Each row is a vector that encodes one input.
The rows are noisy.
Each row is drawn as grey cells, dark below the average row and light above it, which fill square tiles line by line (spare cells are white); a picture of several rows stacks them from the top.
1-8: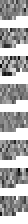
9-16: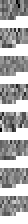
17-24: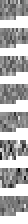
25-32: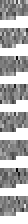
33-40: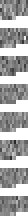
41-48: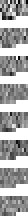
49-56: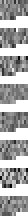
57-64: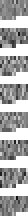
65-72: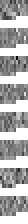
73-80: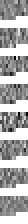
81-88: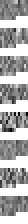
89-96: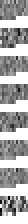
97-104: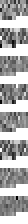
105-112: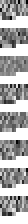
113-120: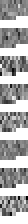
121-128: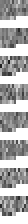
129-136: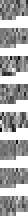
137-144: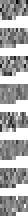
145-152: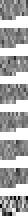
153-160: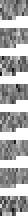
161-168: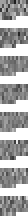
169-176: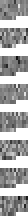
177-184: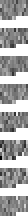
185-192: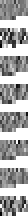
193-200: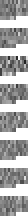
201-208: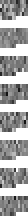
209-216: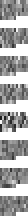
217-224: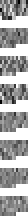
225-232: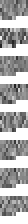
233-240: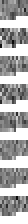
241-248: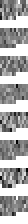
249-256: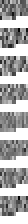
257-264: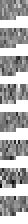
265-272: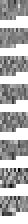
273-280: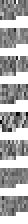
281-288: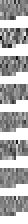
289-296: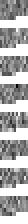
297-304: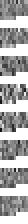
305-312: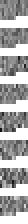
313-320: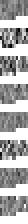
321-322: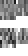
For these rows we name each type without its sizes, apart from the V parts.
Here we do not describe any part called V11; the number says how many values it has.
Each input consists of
a label and a point on a line, together with either a point on a line, or a true/false value and a value of V11.
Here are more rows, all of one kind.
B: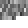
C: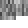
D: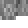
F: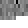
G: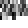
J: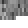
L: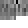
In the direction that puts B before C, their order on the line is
J, G, B, D, F, C, L.
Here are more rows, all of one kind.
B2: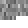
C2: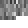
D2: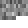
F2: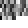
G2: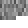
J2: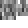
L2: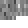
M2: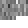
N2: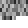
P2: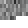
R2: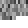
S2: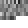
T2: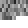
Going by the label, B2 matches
D2, N2, P2 and S2.
